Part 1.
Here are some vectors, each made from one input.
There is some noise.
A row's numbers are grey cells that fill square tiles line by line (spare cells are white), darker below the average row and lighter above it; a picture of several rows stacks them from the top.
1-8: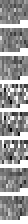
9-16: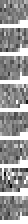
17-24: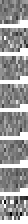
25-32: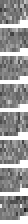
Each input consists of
either a fixed value, or a point on a 3-point line and a point on a 4-point line.
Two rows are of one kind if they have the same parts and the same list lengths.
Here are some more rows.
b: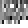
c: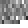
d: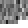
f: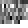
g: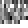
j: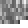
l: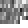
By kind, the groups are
b, f, g
c, d, j, l

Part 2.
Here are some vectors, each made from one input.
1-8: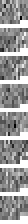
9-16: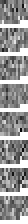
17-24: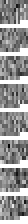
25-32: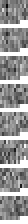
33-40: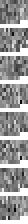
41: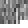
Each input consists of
a node of an 8-node tree.
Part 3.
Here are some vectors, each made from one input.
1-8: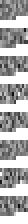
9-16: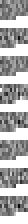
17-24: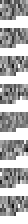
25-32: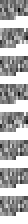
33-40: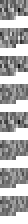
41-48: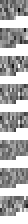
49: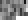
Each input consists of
three true/false values.
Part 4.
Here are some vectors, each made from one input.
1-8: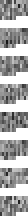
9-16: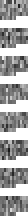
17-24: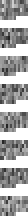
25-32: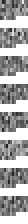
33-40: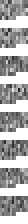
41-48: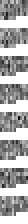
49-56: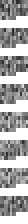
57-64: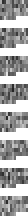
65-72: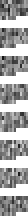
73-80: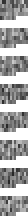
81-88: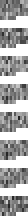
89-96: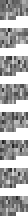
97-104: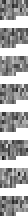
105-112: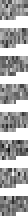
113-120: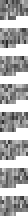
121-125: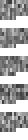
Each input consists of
three true/false values.
